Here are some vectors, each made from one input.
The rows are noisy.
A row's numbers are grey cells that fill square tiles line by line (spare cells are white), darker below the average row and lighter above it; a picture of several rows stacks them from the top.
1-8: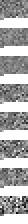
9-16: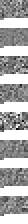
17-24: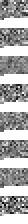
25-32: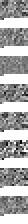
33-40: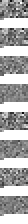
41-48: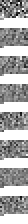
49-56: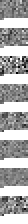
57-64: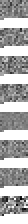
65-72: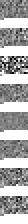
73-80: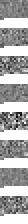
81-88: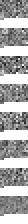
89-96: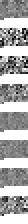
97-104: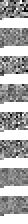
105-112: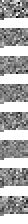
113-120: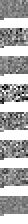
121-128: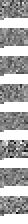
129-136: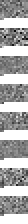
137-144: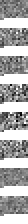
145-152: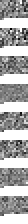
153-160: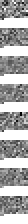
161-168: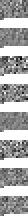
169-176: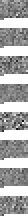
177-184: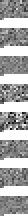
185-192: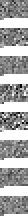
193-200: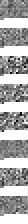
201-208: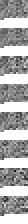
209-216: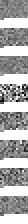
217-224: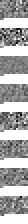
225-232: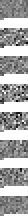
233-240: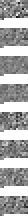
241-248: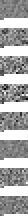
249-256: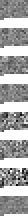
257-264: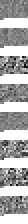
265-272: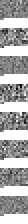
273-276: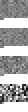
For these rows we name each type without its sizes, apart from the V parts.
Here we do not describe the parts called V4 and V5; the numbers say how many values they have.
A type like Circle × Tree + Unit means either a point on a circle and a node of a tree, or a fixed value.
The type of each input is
(Bool × V5 + Label) × V4 + Tree × Tree × (Tree + Unit).
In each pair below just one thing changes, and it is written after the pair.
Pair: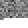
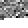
the value of V5
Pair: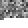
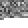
the value of V5
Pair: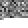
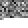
the value of V5
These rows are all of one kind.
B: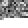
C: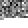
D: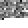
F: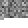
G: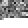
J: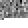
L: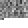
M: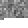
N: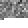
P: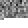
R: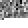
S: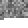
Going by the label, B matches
C, D, J and R.
